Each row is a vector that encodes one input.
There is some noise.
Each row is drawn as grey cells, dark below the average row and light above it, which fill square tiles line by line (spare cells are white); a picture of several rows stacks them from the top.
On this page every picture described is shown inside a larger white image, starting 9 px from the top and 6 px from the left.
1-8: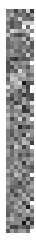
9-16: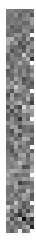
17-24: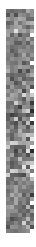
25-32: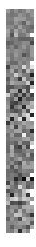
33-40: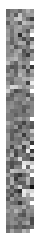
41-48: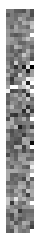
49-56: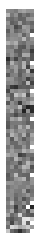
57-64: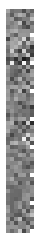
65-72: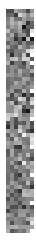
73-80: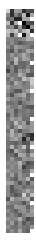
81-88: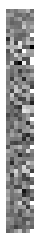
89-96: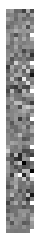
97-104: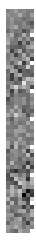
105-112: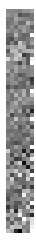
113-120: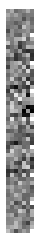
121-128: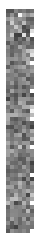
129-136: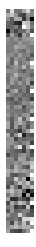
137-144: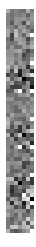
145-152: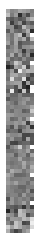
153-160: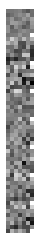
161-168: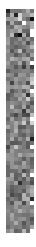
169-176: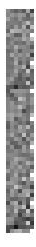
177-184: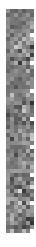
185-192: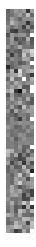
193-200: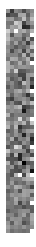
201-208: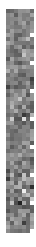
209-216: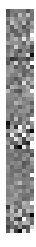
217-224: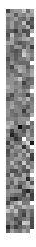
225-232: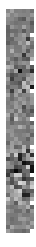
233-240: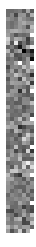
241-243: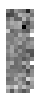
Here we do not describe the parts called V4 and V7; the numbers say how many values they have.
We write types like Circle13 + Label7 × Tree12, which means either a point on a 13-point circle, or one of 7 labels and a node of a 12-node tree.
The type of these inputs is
Bool × (Line6 + V7) + Line10 + V4.
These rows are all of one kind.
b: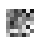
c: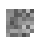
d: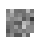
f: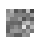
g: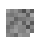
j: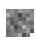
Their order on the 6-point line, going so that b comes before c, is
g, b, d, c, j, f.
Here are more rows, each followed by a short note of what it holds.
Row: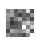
a point on a 6-point line and a true/false value
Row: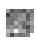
a value of V4
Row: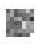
a point on a 6-point line and a true/false value
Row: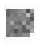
a point on a 10-point line
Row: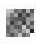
a point on a 6-point line and a true/false value
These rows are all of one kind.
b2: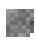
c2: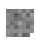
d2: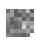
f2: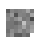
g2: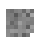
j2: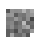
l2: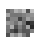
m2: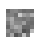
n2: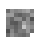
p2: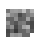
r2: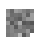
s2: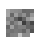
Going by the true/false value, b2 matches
m2 and s2.
